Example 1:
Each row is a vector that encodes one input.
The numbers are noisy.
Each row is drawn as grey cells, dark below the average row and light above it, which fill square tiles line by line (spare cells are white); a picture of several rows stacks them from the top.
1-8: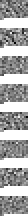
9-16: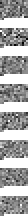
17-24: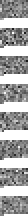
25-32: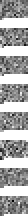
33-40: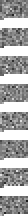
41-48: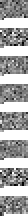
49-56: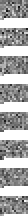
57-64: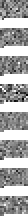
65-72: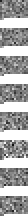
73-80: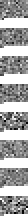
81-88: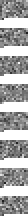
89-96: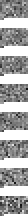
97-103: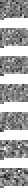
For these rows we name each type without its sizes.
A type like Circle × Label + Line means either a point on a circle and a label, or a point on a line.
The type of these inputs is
Bool × Bool × Bool × Bool + Unit.
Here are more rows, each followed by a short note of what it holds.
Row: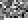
a fixed value
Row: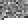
four true/false values
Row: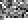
a fixed value
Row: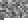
four true/false values
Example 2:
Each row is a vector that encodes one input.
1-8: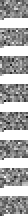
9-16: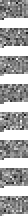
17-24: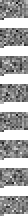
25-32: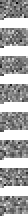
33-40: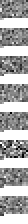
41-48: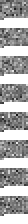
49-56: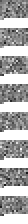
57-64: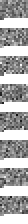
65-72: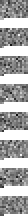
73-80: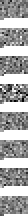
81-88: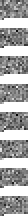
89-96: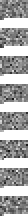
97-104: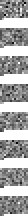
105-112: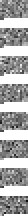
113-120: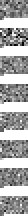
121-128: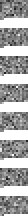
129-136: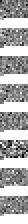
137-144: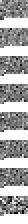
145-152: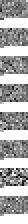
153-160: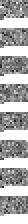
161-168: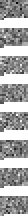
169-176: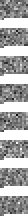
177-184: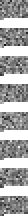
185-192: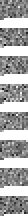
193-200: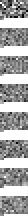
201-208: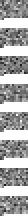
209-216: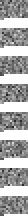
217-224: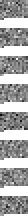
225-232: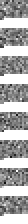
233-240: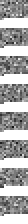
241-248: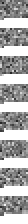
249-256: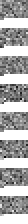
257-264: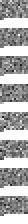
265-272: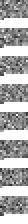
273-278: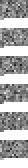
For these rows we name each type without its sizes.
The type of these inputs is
Bool × Bool × Bool × Bool + Unit.
